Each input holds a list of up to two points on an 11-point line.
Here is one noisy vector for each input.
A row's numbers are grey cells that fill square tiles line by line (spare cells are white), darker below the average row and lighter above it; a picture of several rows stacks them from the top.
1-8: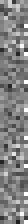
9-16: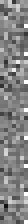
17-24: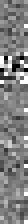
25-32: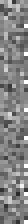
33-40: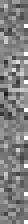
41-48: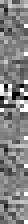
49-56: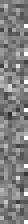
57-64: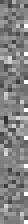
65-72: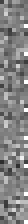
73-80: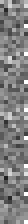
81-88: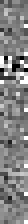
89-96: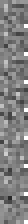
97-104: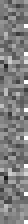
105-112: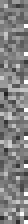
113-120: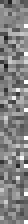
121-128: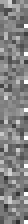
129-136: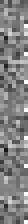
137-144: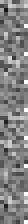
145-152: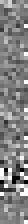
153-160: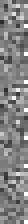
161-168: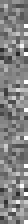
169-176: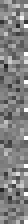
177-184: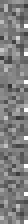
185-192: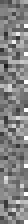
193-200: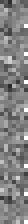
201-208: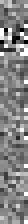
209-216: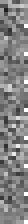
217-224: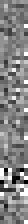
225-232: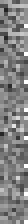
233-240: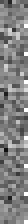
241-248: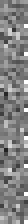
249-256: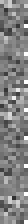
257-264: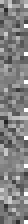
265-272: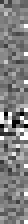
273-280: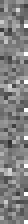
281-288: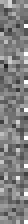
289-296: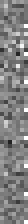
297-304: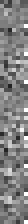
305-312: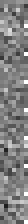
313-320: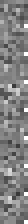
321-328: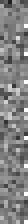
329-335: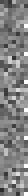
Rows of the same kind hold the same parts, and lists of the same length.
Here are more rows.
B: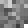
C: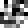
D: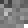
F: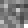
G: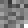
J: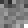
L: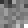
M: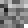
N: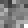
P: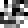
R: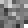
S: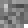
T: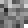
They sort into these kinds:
B, M, R, T
C, P
D, F, G, J, L, N, S

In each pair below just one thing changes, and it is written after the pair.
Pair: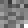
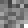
the place on the 11-point line in item 2 of the list
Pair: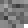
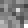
the place on the 11-point line in item 1 of the list
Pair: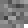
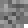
the place on the 11-point line in item 2 of the list
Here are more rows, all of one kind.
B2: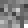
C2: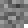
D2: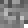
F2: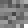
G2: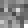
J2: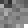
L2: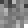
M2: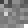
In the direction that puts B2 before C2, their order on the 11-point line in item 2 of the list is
M2, G2, L2, F2, B2, J2, D2, C2.
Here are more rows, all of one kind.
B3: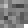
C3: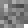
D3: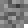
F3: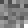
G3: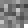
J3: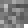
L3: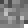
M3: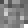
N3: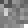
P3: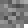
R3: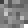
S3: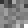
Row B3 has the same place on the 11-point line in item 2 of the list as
F3 and M3.
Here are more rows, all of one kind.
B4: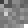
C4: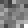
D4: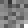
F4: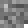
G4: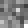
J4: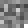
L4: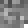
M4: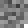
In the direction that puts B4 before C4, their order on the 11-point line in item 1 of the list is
L4, B4, C4, D4, M4, F4, J4, G4.
